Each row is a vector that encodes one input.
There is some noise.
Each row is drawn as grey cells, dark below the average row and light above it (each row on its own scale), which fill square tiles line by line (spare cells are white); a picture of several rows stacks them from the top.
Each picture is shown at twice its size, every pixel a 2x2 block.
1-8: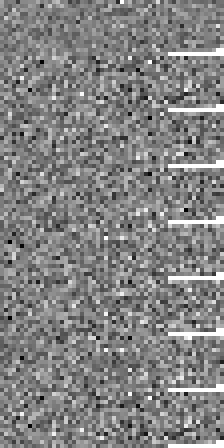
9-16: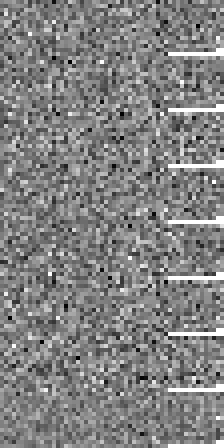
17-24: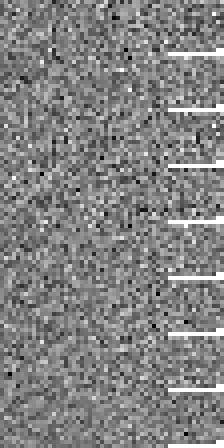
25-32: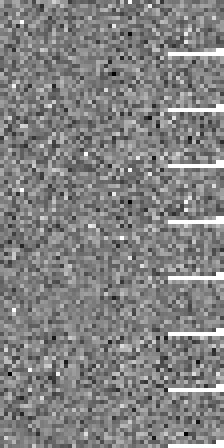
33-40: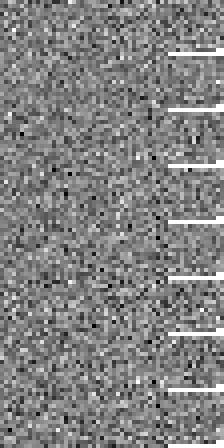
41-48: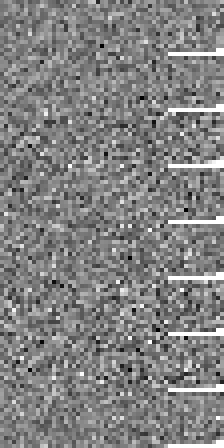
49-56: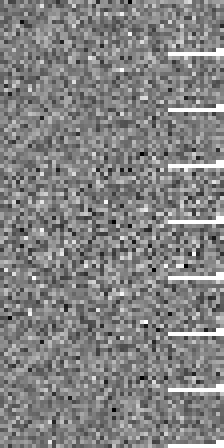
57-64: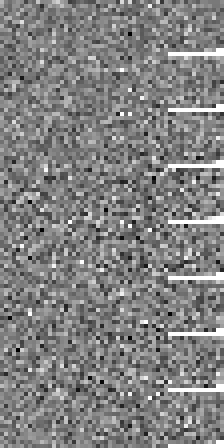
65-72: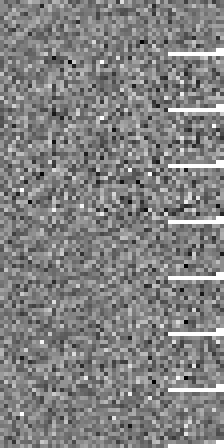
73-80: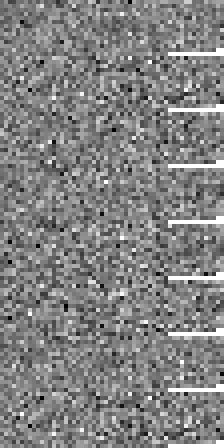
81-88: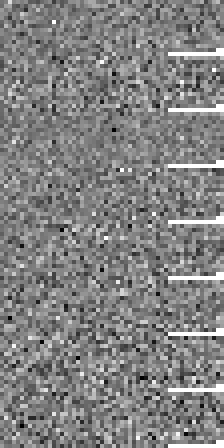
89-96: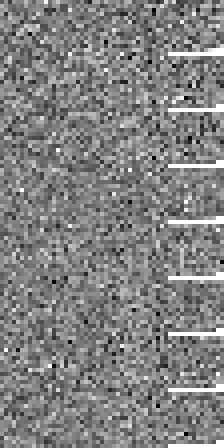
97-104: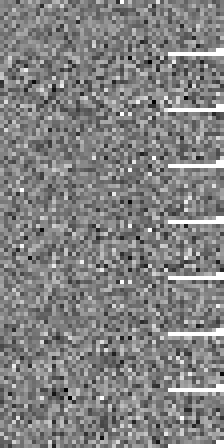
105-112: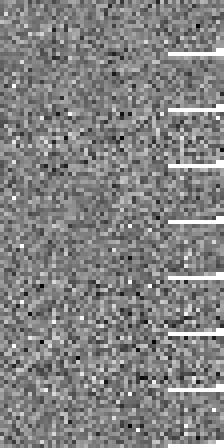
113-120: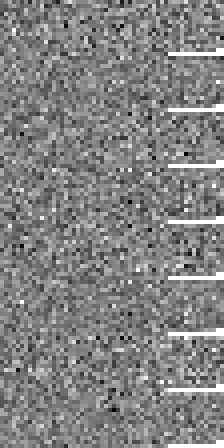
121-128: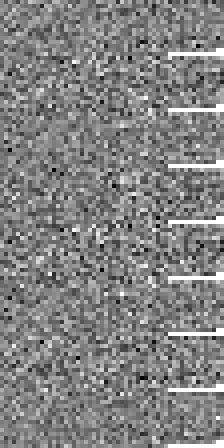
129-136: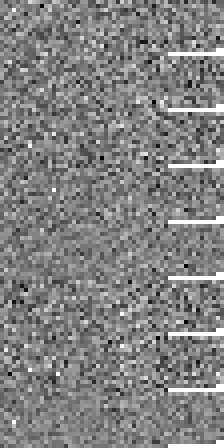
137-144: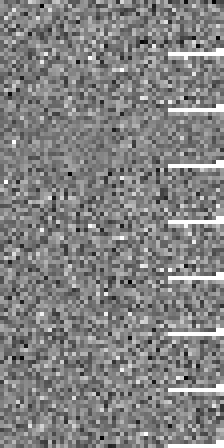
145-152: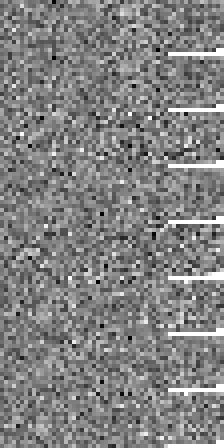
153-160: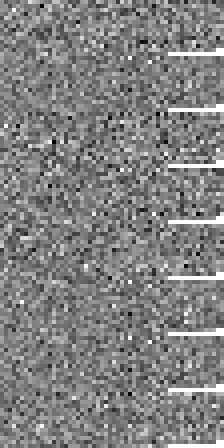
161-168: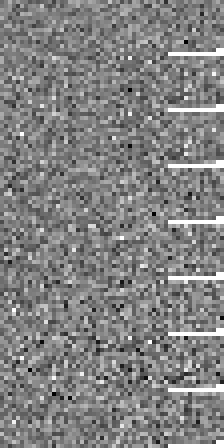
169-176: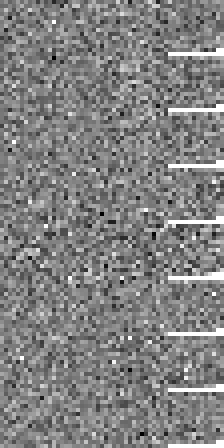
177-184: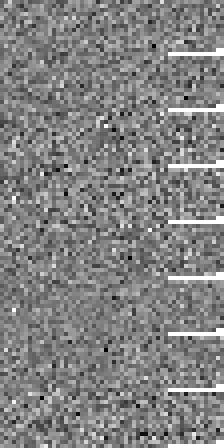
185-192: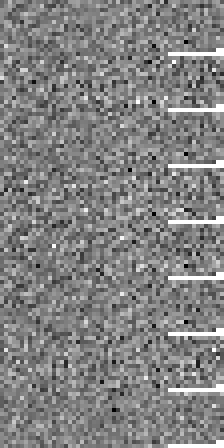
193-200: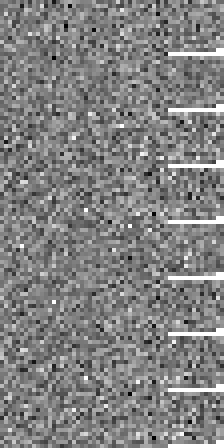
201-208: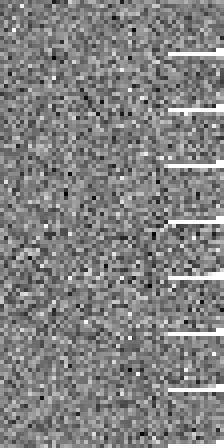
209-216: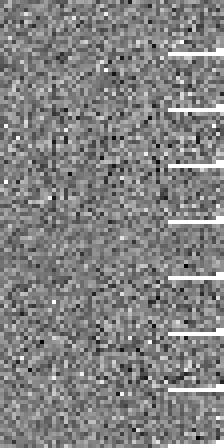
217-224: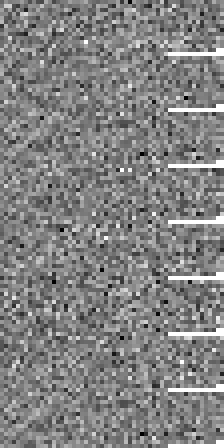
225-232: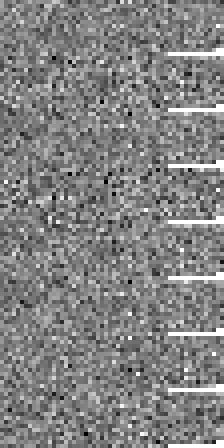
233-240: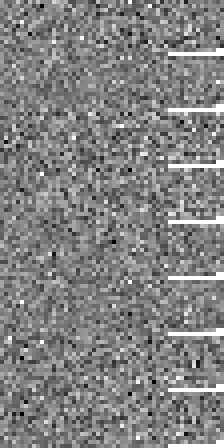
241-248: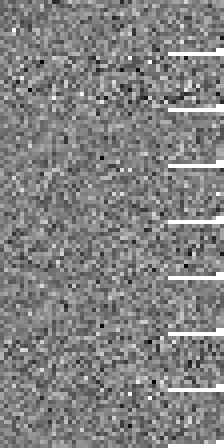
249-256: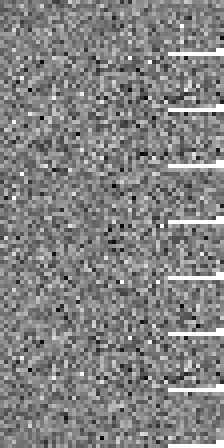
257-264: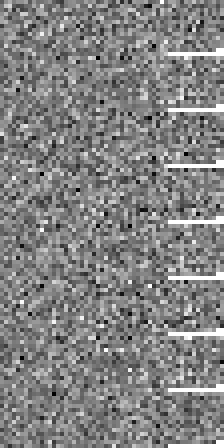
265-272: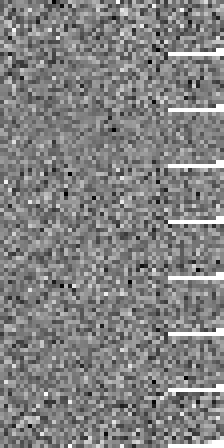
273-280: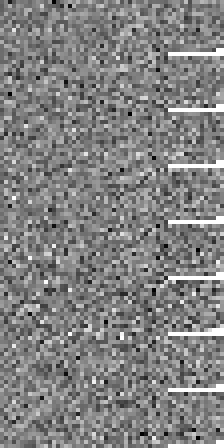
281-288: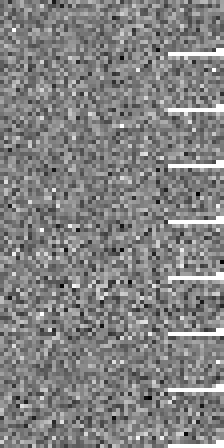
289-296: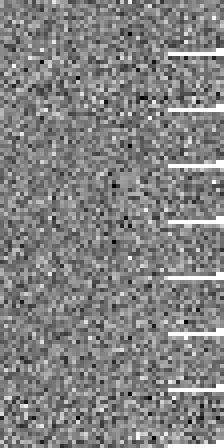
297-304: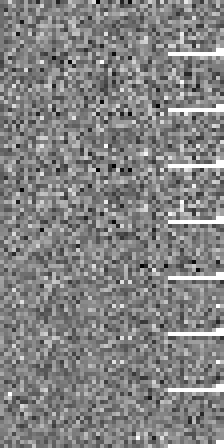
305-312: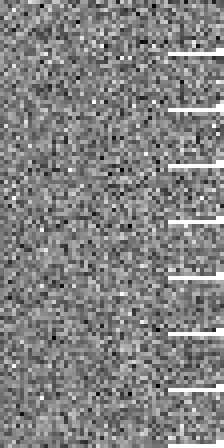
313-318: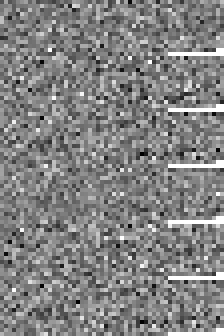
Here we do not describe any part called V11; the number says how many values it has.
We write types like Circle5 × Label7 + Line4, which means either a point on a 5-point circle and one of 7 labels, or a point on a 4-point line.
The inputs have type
(Bool × Bool × Bool × Bool + V11) × Line8 + List2(Line7).
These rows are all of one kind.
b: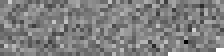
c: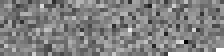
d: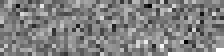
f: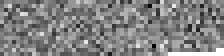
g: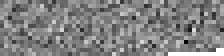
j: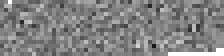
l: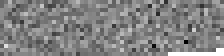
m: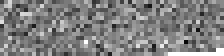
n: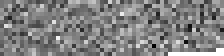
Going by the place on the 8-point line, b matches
g and n.
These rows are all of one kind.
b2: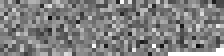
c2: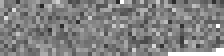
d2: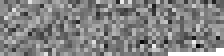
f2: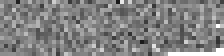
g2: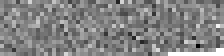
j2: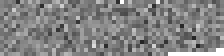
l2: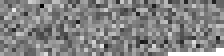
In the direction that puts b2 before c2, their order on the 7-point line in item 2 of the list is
f2, g2, j2, d2, b2, c2, l2.
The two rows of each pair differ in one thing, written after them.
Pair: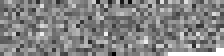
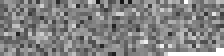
one of the four true/false values
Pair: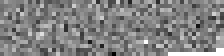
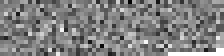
the place on the 8-point line
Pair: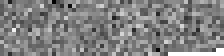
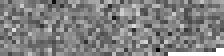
the place on the 8-point line
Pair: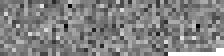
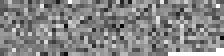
one of the four true/false values
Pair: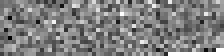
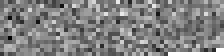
the place on the 8-point line
